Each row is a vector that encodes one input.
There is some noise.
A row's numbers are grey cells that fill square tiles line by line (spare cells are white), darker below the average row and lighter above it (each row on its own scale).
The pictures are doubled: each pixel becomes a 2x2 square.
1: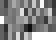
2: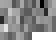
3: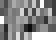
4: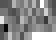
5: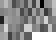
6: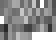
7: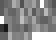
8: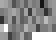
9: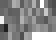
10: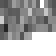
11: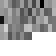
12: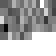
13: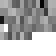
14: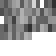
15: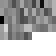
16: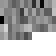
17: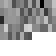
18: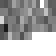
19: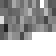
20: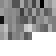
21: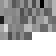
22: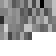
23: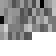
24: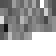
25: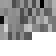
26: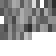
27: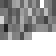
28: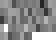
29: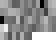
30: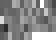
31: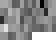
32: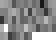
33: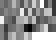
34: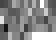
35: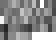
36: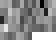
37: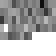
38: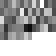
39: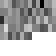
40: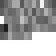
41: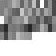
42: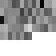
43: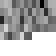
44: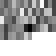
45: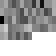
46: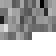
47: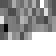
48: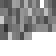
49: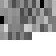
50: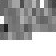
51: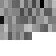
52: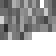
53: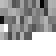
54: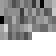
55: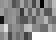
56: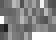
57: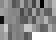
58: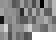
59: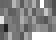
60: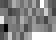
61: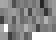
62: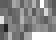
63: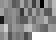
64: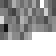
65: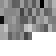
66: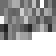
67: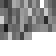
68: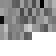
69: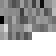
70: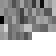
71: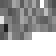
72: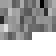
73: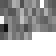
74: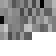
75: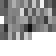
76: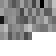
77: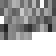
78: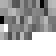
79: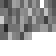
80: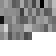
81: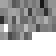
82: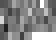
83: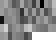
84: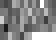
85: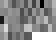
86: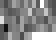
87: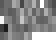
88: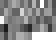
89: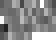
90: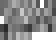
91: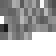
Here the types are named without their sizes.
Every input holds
a true/false value, together with either a label, or a point on a line.
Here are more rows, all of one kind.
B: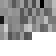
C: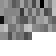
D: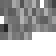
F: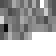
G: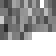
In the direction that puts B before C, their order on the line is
D, B, F, C, G.
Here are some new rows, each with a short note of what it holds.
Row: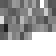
a point on a line and a true/false value
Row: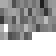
a label and a true/false value
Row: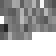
a point on a line and a true/false value
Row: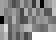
a point on a line and a true/false value
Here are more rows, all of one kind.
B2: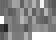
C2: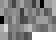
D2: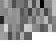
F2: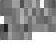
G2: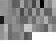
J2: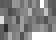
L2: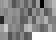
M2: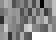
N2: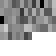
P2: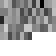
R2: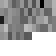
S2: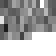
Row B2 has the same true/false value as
F2, J2 and S2.
